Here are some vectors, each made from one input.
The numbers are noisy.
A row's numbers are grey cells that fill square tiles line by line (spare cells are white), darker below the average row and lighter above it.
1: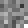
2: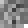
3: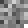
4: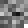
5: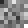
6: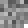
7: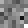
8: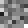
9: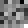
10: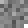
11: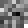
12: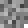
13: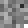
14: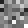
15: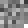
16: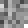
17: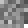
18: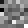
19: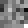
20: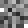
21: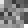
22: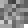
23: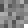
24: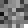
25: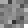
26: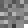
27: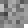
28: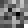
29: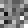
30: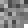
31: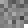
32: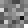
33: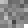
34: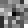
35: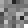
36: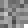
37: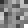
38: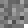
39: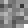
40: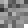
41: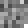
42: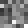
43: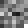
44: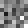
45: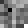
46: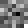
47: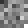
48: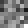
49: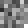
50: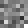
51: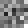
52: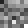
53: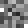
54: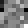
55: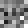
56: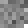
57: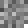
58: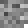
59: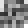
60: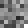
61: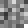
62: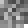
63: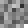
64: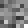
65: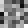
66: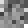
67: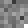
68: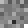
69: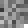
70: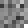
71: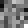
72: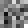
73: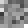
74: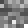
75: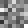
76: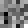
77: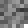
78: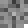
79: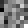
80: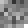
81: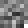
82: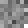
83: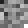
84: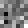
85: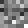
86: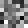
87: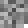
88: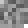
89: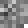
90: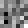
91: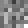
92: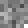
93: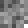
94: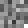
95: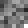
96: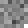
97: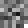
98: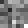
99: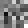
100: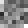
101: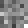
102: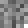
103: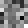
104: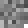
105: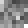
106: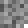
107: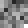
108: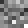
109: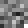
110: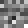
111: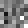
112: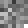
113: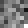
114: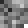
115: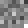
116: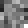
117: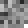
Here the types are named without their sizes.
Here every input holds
a point on a line, together with either a label, or a point on a line.
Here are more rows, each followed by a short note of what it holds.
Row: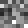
a label and a point on a line
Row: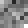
a point on each of two lines
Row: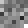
a point on each of two lines
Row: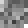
a point on each of two lines
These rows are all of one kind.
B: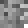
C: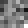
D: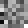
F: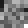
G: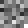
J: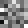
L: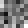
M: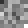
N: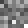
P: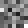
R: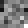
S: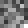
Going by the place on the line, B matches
C and G.
